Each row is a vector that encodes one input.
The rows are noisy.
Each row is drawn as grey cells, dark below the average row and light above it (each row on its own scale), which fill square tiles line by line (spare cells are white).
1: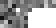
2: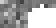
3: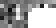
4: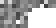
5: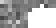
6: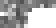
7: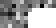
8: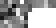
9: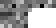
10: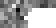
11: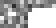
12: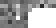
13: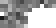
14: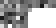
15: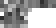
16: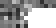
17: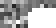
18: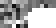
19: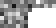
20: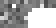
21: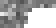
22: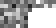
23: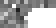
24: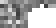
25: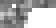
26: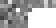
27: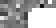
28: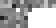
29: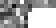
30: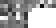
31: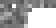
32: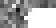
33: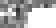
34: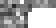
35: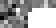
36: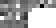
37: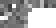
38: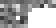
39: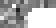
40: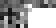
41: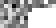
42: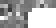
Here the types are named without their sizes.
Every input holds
a point on a circle and a true/false value.
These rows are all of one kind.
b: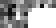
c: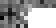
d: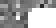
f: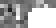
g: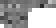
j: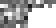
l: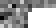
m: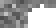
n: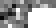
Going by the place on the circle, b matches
c and g.
